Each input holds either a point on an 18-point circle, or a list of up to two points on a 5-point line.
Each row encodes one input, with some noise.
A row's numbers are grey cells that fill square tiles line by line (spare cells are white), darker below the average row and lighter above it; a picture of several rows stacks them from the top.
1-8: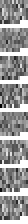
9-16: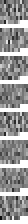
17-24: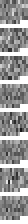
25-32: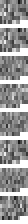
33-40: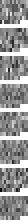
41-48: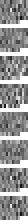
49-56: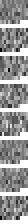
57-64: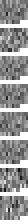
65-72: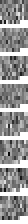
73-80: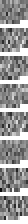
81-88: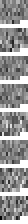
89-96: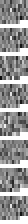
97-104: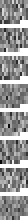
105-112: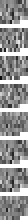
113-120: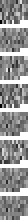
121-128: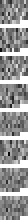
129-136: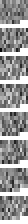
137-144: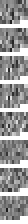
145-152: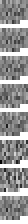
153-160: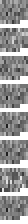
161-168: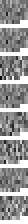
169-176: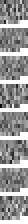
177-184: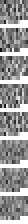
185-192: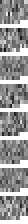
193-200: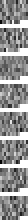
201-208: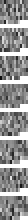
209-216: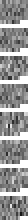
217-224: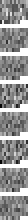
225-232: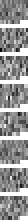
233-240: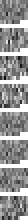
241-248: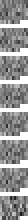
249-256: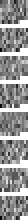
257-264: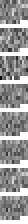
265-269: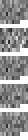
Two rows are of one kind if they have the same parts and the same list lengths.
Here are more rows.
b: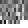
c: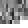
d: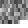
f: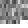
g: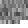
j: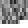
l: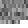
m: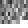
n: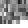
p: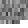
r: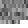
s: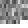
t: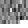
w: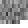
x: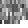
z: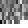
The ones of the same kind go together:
b, c, d, j, m, n, t, x, z
f, s
g, l, r
p, w

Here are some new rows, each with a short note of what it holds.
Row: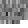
a list of two items
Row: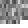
the empty list
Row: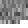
a list of one item
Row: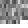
the empty list
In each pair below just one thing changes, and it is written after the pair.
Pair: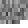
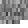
the place on the 5-point line in item 1 of the list
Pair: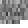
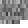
the place on the 5-point line in item 2 of the list
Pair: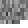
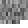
the place on the 5-point line in item 1 of the list
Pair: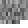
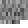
the place on the 5-point line in item 2 of the list
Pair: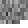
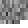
the place on the 5-point line in item 2 of the list
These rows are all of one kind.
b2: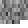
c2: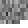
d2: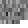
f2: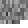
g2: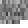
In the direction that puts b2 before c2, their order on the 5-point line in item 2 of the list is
b2, c2, f2, g2, d2.
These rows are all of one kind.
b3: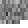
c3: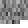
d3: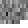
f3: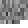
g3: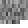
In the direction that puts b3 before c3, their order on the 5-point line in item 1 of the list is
d3, f3, g3, b3, c3.
